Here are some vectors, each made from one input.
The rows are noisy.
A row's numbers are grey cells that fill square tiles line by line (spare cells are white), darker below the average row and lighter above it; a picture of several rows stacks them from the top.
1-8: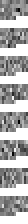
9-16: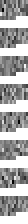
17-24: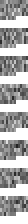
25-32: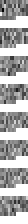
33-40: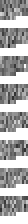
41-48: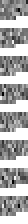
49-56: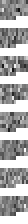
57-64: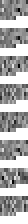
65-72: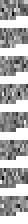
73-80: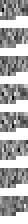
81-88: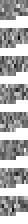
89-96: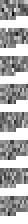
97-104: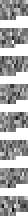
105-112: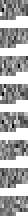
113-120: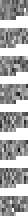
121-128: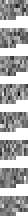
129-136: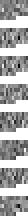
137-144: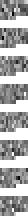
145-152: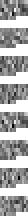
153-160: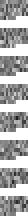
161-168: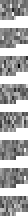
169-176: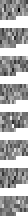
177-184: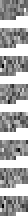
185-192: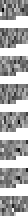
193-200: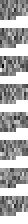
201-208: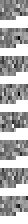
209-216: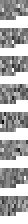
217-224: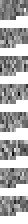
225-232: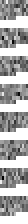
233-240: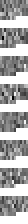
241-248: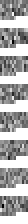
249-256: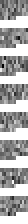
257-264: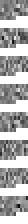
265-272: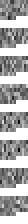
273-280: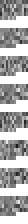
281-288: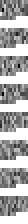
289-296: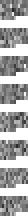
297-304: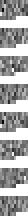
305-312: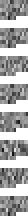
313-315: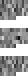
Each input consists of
either a point on a 6-point circle, or a point on a 9-point circle.
